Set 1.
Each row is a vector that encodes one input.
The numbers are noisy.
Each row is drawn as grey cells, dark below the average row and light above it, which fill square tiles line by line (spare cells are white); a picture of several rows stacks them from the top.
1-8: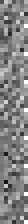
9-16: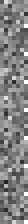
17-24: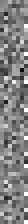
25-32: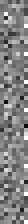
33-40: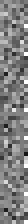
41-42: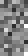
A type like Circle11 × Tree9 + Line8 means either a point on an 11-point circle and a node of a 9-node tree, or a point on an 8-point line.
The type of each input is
Bool × Bool × Bool.
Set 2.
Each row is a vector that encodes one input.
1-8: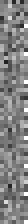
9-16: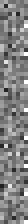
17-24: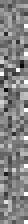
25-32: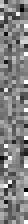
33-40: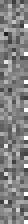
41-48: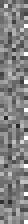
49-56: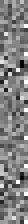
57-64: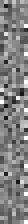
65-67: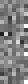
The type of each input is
Bool × Bool × Bool + Unit.
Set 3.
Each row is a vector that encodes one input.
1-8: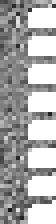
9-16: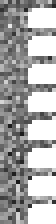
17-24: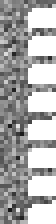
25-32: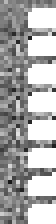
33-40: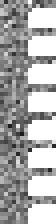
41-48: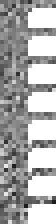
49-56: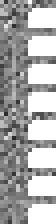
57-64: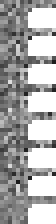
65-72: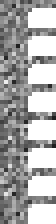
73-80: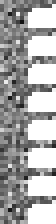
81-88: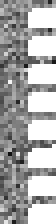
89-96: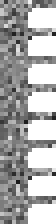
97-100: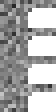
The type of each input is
Tree9.
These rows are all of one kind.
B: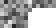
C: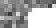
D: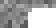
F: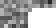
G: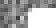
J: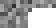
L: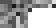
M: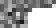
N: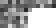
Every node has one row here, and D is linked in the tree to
C, F, G and J.
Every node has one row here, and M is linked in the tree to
C.
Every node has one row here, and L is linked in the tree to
J.
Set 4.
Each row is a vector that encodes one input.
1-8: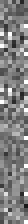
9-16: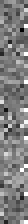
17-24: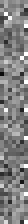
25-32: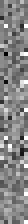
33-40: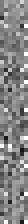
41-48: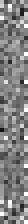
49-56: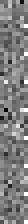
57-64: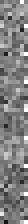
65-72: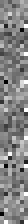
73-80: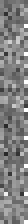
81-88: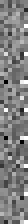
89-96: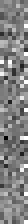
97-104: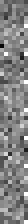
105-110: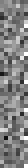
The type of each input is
Bool × Bool × Bool × Bool + Unit.
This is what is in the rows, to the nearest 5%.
About 5% of them hold a fixed value. The rest hold four true/false values.
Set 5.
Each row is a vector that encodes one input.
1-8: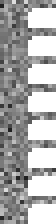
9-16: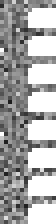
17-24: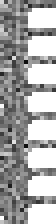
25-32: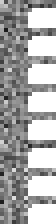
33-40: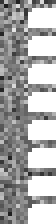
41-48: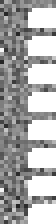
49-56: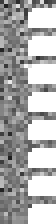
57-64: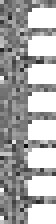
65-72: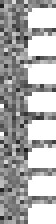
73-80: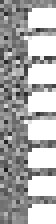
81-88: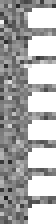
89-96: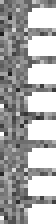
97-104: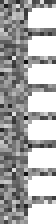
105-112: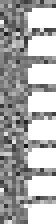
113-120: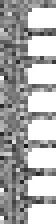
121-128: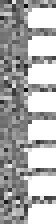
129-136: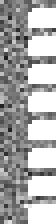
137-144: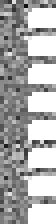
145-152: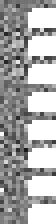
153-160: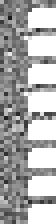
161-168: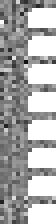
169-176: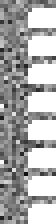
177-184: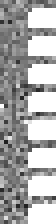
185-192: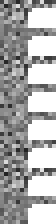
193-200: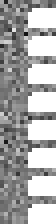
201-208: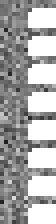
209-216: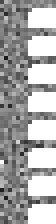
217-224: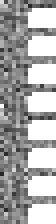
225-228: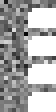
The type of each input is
Tree16.
